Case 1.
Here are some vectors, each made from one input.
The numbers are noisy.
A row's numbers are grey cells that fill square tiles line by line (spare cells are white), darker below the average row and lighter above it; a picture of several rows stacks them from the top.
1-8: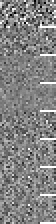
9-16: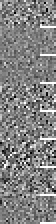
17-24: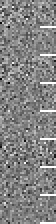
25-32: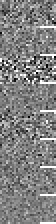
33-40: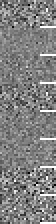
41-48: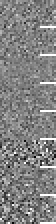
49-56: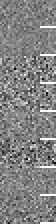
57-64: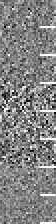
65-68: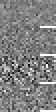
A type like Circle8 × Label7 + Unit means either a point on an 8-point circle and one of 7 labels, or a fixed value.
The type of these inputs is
Bool × Bool × Bool + Unit.
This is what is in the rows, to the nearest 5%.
About 10% of them hold a fixed value. The rest hold three true/false values.
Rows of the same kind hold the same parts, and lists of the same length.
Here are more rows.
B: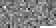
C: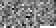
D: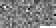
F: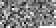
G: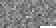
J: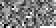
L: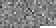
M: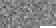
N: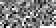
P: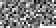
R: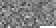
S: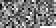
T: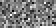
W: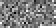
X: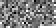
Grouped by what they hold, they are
B, C, D, F, G, J, L, M, N, P, R, S, W, X
T

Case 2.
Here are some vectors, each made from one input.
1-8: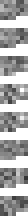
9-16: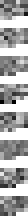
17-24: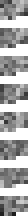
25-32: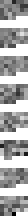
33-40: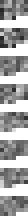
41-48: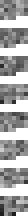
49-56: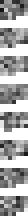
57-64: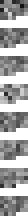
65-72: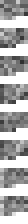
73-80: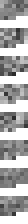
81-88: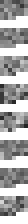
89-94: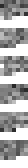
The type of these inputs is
Line10.
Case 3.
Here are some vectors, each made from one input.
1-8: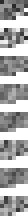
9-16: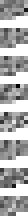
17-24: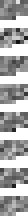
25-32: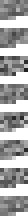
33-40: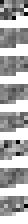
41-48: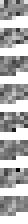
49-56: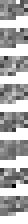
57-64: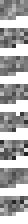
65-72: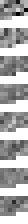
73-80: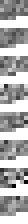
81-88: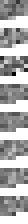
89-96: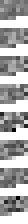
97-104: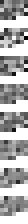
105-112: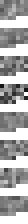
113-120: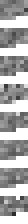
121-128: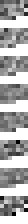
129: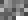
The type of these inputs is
Line10.
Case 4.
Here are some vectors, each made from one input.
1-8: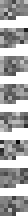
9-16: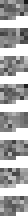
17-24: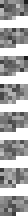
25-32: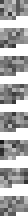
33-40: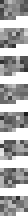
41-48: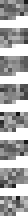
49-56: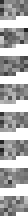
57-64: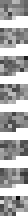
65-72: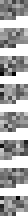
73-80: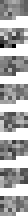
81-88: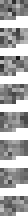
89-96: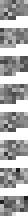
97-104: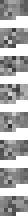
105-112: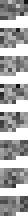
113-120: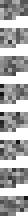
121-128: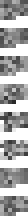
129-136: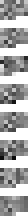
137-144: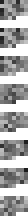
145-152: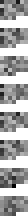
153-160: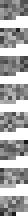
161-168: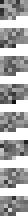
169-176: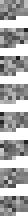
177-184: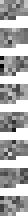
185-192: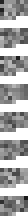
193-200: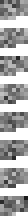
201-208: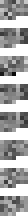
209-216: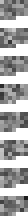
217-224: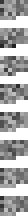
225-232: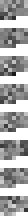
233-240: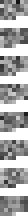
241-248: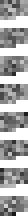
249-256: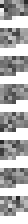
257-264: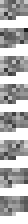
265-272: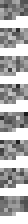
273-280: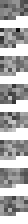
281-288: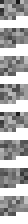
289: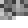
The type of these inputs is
Line10.
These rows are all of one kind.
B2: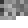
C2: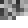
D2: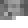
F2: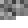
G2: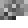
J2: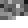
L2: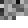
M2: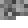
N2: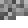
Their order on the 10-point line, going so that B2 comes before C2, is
N2, G2, M2, F2, J2, D2, B2, C2, L2.
